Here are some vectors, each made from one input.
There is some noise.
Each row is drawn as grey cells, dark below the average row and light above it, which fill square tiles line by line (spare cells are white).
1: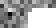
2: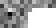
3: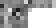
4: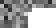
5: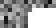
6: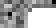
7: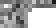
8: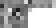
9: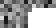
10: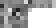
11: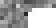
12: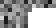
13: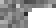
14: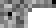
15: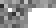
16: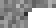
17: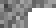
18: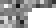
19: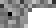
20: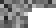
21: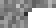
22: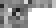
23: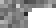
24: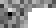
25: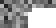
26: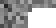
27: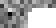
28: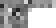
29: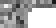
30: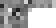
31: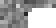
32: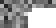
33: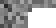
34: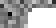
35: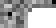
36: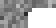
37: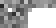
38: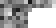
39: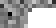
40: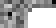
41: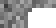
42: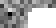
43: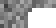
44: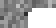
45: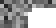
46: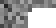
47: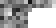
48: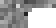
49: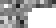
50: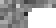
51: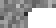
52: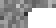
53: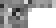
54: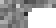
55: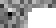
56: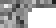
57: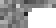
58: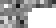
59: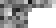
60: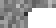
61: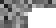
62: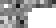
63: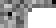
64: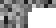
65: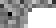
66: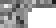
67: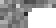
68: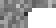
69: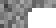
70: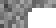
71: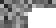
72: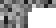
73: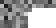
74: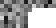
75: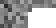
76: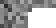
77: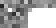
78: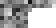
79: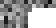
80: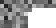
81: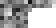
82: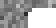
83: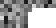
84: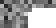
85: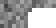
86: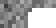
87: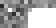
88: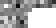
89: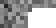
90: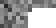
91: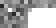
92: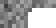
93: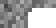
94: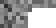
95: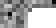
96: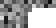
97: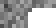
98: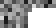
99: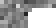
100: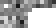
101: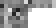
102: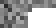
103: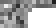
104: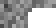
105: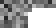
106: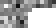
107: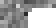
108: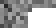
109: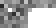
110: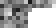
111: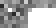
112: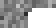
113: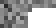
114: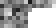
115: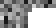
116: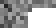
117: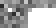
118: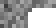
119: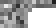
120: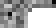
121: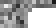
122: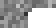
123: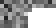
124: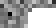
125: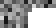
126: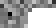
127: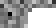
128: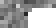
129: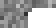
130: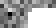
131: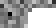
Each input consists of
either a point on a 6-point line, or a point on an 8-point line.
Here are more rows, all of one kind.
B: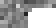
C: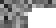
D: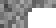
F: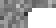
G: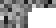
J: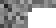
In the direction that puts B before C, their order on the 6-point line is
B, F, D, J, C, G.
